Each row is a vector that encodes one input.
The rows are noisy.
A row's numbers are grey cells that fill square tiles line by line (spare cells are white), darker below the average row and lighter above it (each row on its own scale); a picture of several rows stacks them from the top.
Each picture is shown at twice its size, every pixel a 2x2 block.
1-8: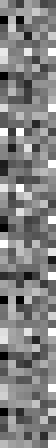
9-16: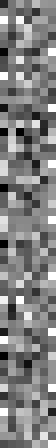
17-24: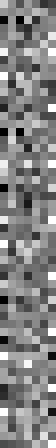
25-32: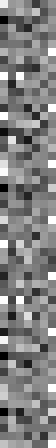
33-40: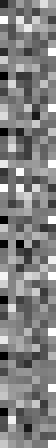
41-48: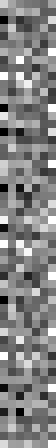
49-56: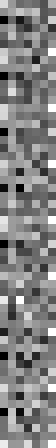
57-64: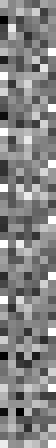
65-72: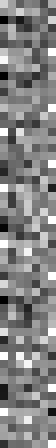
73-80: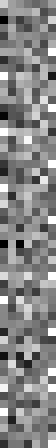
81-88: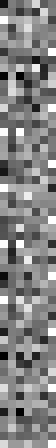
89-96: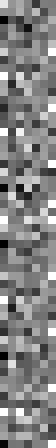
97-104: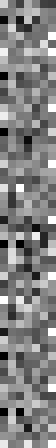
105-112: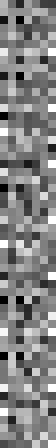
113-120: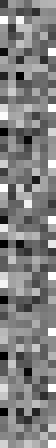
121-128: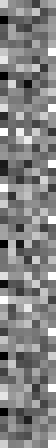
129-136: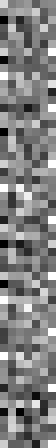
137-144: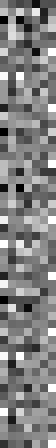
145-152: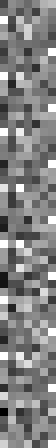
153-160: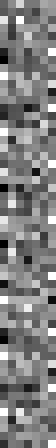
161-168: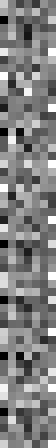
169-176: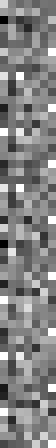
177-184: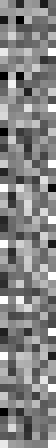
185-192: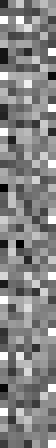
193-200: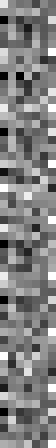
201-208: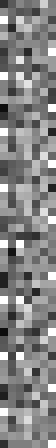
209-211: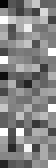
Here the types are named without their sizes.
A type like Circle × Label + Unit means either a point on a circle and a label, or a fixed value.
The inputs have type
Bool × List(Line).
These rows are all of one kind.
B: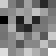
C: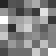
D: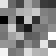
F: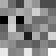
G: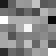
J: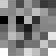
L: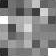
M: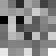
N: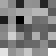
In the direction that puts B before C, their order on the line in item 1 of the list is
D, B, J, C, N, L, M, F, G.
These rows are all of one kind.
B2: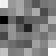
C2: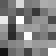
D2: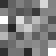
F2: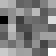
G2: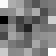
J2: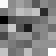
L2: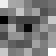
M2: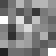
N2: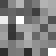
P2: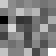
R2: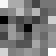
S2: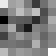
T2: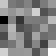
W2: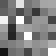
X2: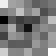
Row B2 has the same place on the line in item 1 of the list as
G2, L2, R2 and X2.
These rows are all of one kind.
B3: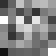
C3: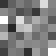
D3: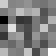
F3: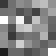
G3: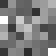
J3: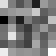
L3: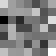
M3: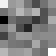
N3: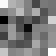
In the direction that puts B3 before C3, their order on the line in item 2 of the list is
G3, F3, M3, N3, D3, B3, L3, J3, C3.
